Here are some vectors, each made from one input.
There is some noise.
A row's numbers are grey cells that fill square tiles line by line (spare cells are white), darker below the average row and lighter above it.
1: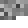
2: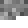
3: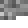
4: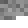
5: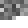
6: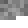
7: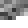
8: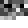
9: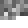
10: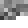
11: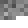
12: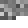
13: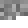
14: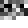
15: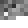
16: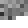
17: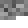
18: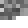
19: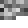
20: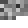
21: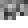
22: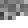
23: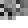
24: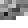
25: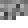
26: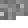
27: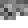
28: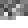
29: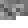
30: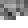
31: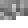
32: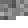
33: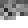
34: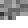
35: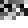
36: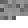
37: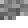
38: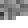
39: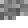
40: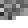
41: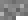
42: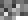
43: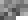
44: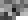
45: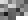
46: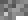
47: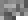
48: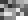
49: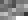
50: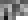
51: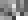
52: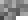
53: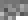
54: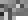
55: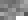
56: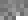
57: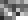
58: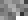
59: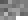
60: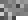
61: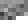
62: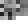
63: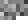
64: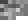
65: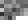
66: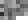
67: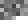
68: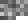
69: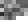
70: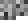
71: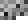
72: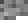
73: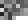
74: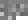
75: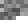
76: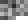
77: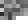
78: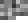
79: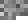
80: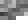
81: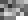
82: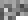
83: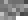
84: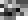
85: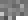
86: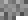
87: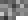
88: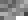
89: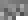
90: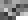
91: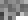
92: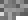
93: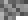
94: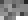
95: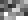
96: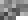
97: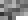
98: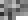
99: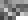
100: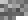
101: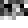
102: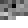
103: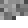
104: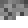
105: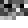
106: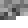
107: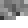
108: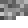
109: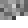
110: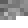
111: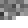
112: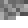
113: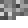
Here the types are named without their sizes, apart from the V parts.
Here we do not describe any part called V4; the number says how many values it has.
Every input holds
a list of items, each a true/false value and a value of V4.
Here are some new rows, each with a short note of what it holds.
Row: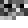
the empty list
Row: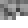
a list of two items
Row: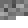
a list of two items
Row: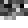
the empty list
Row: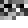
the empty list
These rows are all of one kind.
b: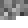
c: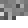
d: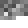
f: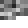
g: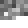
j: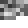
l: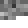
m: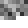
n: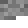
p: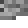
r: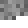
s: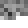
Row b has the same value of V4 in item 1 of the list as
f, g and m.
